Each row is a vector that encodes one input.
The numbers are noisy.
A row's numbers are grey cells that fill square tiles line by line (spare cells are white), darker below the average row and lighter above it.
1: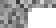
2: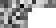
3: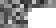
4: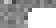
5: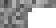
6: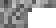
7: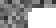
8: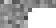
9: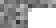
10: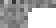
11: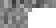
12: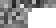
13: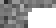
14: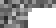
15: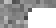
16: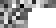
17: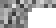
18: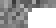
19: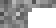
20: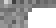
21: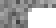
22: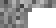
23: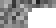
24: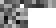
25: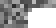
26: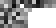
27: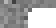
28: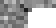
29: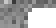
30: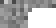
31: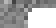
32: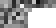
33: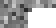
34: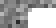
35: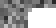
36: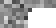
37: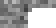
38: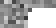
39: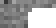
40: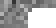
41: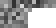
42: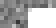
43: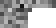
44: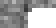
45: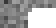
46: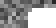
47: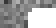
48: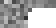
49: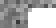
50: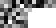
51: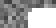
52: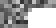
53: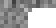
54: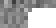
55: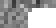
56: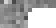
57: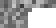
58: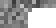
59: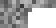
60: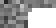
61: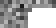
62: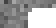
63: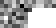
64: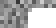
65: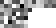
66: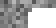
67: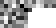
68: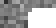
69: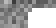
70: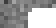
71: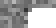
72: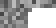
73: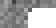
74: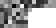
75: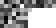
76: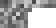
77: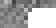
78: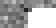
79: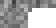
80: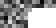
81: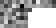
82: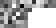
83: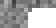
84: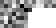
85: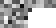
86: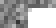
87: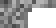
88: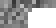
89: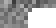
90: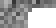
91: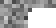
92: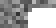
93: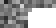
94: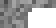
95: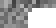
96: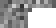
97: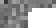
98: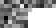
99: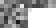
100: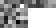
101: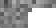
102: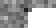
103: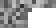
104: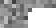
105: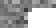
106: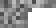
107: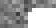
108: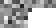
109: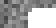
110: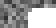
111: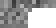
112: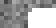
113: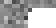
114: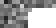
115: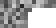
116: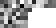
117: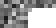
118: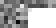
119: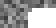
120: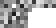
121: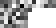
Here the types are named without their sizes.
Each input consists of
two labels, a point on a line and a true/false value.
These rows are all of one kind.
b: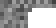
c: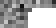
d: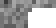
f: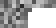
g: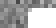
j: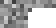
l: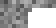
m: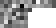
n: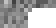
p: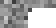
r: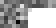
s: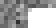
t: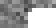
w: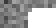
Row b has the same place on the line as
s, t and w.
